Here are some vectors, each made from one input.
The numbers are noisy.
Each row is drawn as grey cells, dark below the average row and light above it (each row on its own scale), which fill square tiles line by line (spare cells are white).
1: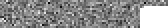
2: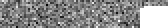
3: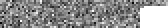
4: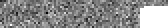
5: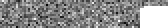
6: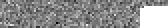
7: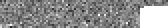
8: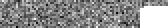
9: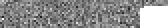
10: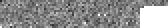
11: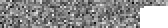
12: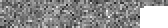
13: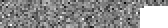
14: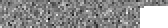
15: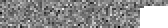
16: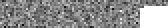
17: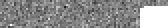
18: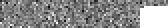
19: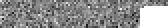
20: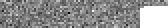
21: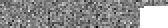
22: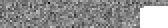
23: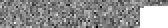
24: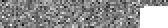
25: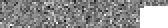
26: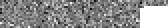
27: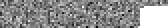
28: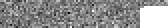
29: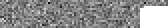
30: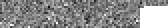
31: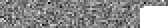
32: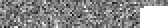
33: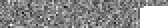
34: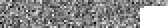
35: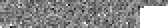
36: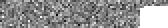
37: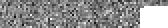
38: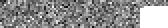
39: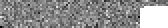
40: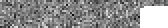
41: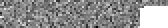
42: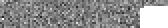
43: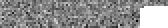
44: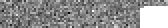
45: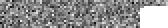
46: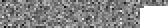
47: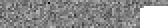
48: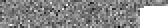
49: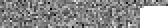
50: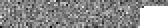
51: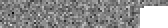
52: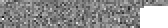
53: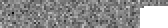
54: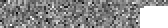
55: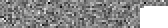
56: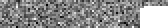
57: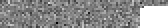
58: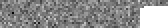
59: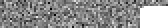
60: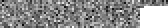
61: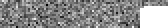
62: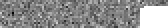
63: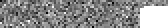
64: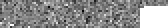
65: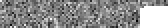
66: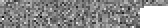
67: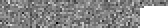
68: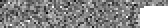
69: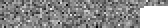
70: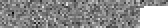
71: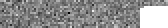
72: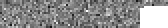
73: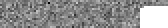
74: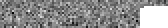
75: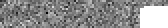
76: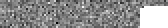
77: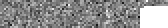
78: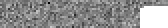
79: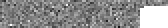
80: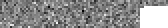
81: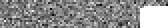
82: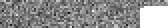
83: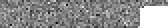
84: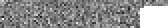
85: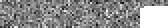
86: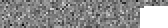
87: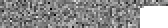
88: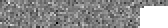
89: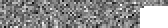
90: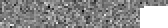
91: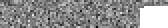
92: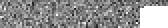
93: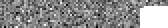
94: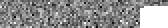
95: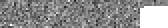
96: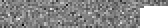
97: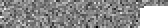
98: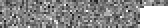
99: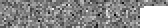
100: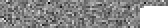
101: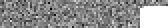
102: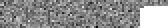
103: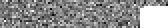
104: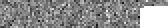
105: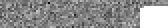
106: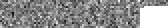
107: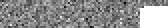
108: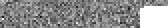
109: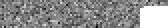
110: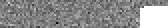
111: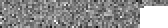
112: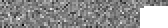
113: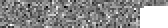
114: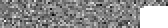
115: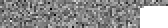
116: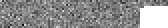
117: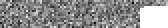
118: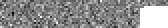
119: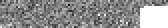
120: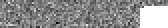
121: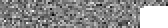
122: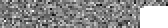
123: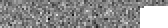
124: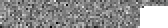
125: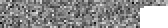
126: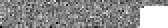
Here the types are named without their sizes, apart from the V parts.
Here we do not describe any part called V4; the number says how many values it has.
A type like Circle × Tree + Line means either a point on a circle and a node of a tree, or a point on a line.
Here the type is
Bool × Bool × Bool + Label × (Line + V4).
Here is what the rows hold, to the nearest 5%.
About 65% of them hold a label, together with either a point on a line, or a value of V4. The rest hold three true/false values.
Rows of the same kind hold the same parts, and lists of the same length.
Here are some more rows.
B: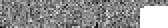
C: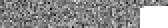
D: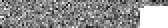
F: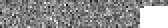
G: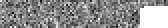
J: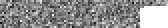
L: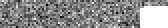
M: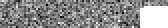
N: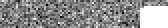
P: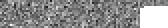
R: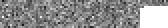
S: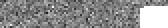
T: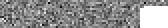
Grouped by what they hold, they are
B, D, F, G
C, J, L, M, N, T
P, R, S

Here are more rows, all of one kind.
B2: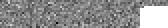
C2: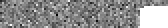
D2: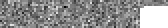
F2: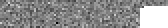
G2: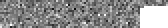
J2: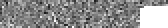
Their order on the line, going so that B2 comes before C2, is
J2, B2, D2, C2, G2, F2.
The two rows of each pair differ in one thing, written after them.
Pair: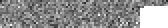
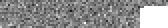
the place on the line
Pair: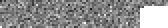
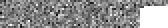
the label
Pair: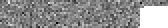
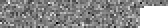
the place on the line
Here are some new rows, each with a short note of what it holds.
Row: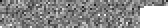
a label and a point on a line
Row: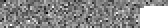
a label and a point on a line
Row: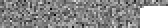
three true/false values
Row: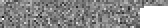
three true/false values
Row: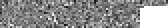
a label and a point on a line
